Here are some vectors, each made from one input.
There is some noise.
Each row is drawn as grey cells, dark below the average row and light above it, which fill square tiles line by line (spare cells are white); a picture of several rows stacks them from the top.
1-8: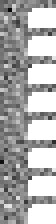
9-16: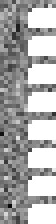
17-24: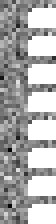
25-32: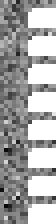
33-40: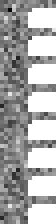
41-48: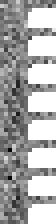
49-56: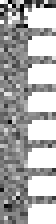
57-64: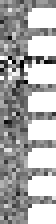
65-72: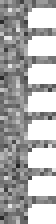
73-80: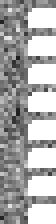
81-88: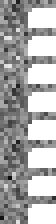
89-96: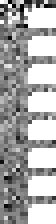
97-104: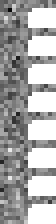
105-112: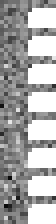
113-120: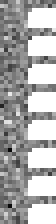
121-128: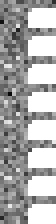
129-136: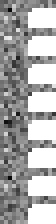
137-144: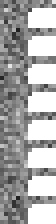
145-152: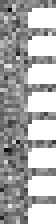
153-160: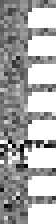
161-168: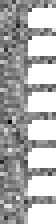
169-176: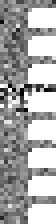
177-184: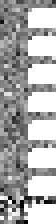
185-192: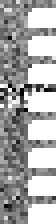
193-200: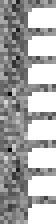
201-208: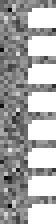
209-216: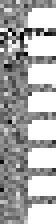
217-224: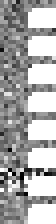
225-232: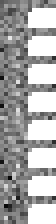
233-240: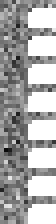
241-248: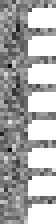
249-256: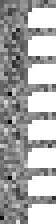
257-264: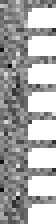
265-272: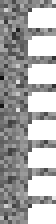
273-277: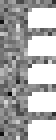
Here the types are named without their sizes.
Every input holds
either a fixed value, or a label and a true/false value.
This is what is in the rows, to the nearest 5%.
About 5% of them hold a fixed value. The rest hold a label and a true/false value.
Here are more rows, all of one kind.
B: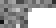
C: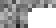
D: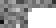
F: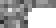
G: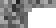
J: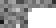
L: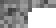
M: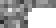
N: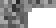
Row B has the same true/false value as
D, J and L.
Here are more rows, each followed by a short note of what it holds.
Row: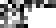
a fixed value
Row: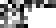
a fixed value
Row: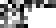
a fixed value
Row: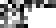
a fixed value
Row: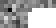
a label and a true/false value
